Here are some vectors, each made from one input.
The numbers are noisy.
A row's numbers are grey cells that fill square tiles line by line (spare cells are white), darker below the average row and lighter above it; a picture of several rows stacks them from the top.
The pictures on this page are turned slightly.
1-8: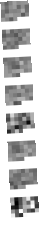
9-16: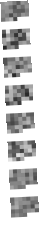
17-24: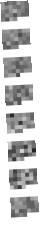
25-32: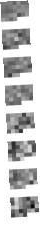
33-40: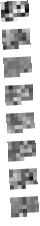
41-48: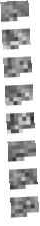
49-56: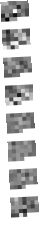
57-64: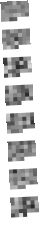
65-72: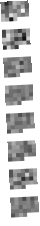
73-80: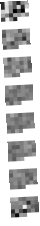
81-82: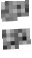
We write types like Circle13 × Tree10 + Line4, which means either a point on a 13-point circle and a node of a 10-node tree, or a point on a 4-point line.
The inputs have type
Bool × Label9.
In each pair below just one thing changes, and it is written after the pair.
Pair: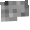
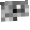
the true/false value
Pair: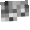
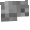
the label
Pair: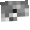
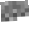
the label
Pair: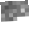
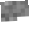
the label
